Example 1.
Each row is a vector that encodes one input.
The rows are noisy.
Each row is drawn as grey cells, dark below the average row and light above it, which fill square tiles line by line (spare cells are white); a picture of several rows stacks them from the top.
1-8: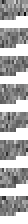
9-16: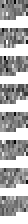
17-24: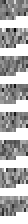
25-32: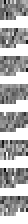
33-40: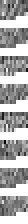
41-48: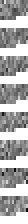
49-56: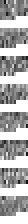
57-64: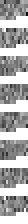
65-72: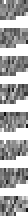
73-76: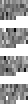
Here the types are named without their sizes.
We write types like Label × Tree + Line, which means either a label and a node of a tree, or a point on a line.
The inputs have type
Bool × Line.
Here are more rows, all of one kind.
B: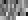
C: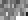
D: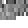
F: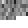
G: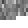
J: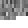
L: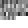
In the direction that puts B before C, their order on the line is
L, B, C, G, J, F, D.
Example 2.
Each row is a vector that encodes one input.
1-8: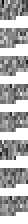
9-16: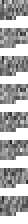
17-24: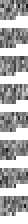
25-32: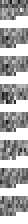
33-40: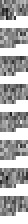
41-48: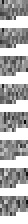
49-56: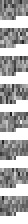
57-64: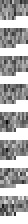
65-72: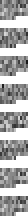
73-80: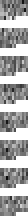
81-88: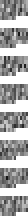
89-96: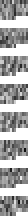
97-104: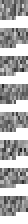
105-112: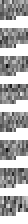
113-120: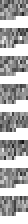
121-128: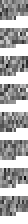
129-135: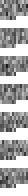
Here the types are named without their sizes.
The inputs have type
Circle + Line.
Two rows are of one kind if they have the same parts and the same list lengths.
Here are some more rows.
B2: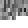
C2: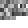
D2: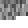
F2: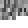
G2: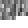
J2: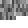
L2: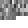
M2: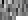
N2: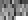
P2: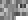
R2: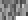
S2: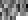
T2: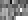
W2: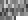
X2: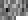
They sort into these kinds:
B2, C2, D2, F2, G2, L2, N2, P2, R2, T2
J2, M2, S2, W2, X2

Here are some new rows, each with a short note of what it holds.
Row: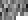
a point on a circle
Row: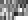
a point on a line
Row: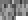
a point on a line
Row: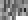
a point on a line
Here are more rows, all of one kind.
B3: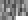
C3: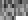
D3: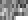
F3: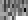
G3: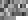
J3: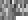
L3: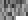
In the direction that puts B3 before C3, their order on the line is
F3, B3, L3, C3, J3, D3, G3.
